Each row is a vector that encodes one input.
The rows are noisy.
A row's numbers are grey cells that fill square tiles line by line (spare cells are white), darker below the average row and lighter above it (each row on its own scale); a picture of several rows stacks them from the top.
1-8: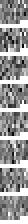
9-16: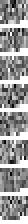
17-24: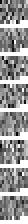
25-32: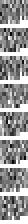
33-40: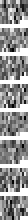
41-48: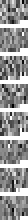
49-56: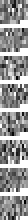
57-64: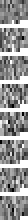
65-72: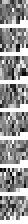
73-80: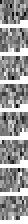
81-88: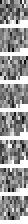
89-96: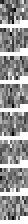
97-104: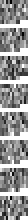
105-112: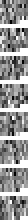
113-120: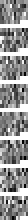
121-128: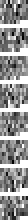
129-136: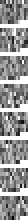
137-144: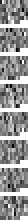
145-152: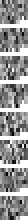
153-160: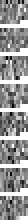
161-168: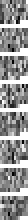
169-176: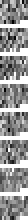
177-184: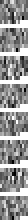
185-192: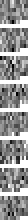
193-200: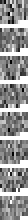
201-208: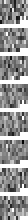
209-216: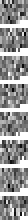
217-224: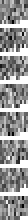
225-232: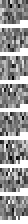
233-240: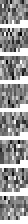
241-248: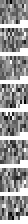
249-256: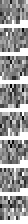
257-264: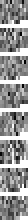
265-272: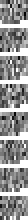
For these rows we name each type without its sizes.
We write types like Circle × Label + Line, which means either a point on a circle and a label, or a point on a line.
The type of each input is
Bool × Label × Tree.
